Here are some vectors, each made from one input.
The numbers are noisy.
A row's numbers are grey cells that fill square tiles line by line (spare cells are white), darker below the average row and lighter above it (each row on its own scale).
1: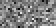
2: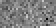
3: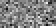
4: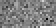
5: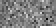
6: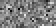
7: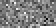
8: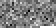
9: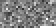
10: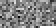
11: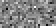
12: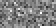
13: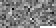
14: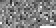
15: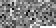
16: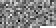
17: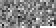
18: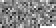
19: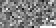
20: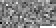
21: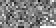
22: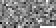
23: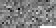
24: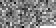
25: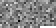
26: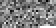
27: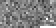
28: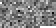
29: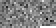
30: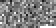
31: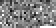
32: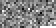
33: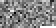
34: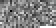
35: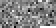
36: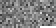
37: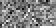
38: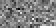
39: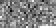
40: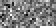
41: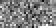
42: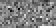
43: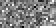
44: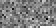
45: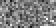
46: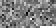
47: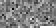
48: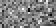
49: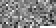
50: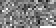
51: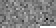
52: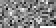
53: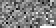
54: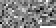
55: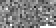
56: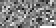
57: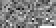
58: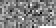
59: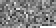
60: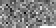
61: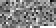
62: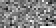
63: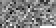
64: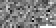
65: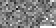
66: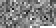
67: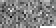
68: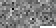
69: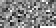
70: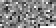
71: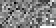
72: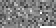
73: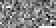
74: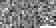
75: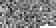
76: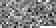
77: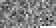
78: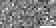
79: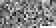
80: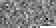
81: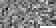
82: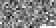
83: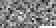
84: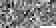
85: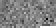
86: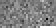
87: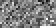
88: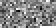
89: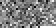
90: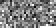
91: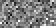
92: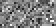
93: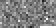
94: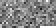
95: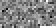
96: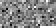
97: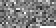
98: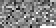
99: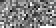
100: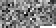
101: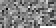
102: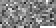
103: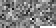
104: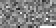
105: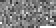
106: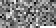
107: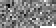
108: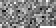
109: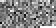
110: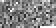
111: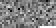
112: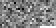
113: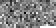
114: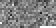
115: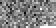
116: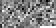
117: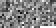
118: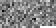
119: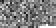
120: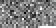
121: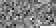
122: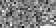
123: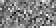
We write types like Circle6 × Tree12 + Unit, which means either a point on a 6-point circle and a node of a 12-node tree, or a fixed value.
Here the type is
Line8 + Tree13.
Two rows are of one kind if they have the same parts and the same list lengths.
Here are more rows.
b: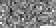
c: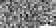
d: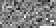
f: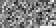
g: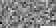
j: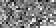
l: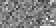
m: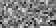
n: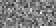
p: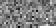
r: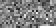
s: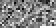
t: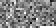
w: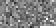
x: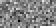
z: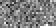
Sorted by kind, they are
b, c, d, f, j, l, p, r, s, w, z
g, m, n, t, x

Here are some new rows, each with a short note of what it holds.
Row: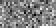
a point on an 8-point line
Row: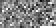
a point on an 8-point line
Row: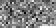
a point on an 8-point line
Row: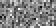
a node of a 13-node tree
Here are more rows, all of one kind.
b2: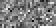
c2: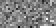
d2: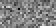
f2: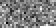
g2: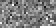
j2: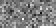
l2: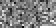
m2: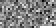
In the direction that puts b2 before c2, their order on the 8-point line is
b2, d2, c2, m2, g2, l2, f2, j2.
